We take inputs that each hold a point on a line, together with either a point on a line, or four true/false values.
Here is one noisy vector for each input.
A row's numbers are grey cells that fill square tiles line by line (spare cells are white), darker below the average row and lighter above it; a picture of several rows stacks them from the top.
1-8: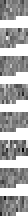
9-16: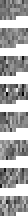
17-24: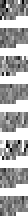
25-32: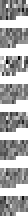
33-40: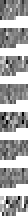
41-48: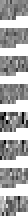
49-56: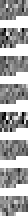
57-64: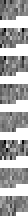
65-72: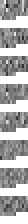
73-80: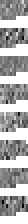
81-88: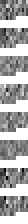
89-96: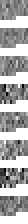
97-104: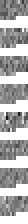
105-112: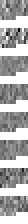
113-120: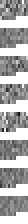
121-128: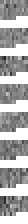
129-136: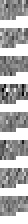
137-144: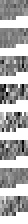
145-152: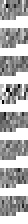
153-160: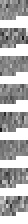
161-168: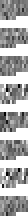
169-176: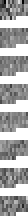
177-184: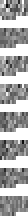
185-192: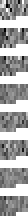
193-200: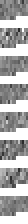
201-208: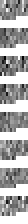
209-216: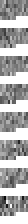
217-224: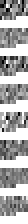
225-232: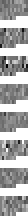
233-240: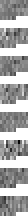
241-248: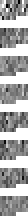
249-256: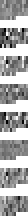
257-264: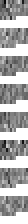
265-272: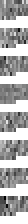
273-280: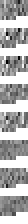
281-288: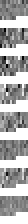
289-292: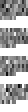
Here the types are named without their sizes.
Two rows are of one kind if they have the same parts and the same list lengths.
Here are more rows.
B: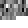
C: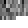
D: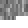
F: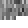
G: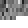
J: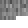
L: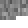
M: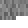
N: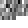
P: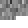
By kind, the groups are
B, F
C, D, G, J, L, M, N, P

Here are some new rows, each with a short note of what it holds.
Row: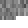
a point on a line and four true/false values
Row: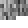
a point on each of two lines
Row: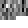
a point on each of two lines
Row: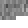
a point on a line and four true/false values
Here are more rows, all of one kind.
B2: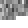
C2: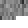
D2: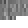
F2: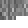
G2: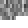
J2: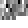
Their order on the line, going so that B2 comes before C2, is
J2, B2, G2, C2, D2, F2.
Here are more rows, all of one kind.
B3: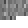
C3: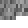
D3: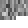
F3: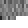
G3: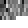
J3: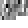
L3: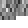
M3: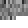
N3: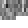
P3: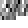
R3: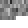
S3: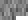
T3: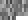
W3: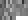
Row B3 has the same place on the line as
F3, L3 and P3.
